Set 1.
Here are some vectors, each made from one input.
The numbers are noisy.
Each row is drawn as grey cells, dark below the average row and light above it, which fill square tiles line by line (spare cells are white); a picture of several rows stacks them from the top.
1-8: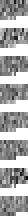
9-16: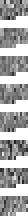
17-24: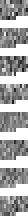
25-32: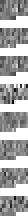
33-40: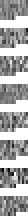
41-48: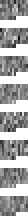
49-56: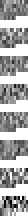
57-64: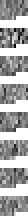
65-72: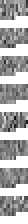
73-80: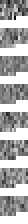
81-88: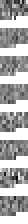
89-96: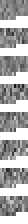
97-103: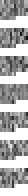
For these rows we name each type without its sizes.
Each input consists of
five true/false values.
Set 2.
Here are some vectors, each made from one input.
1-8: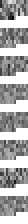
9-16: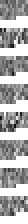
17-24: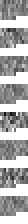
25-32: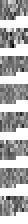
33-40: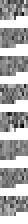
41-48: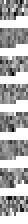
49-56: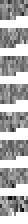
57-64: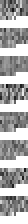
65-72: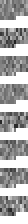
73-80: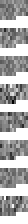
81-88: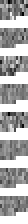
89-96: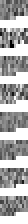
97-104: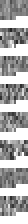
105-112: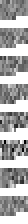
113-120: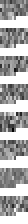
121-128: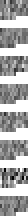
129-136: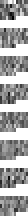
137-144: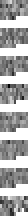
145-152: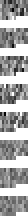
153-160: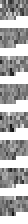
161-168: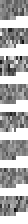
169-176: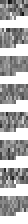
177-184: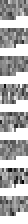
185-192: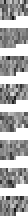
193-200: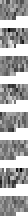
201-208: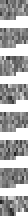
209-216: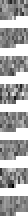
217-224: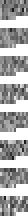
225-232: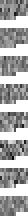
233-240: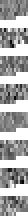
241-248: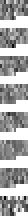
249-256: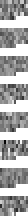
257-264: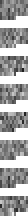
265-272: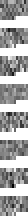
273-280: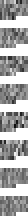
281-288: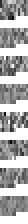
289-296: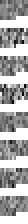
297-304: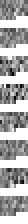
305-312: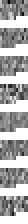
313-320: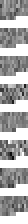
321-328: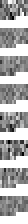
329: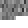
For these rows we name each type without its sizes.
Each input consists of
a label.
